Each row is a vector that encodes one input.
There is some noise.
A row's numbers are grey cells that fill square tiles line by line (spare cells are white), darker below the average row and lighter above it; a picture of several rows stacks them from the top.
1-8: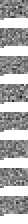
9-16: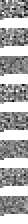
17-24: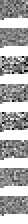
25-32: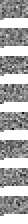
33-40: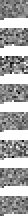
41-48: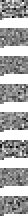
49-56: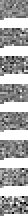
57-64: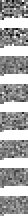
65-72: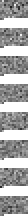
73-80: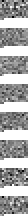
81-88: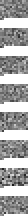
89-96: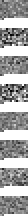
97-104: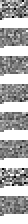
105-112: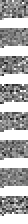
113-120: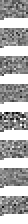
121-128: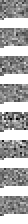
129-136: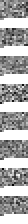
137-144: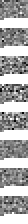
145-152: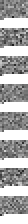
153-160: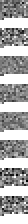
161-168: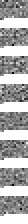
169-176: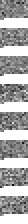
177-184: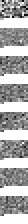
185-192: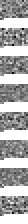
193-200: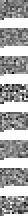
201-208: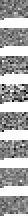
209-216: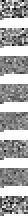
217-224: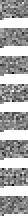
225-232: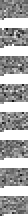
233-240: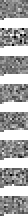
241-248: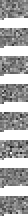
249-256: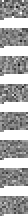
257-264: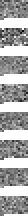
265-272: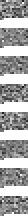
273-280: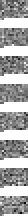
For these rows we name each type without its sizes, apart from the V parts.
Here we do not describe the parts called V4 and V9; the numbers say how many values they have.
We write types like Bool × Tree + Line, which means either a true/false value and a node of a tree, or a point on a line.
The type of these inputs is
Bool × (Tree + V9) × V4.
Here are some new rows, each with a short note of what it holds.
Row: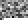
a node of a tree, a true/false value and a value of V4
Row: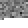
a node of a tree, a true/false value and a value of V4
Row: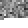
a true/false value, a value of V4 and a value of V9
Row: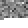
a true/false value, a value of V4 and a value of V9
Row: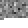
a node of a tree, a true/false value and a value of V4
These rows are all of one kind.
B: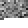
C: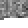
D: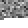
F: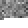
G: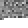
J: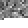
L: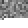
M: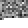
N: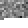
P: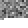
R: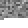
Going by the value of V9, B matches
C and N.
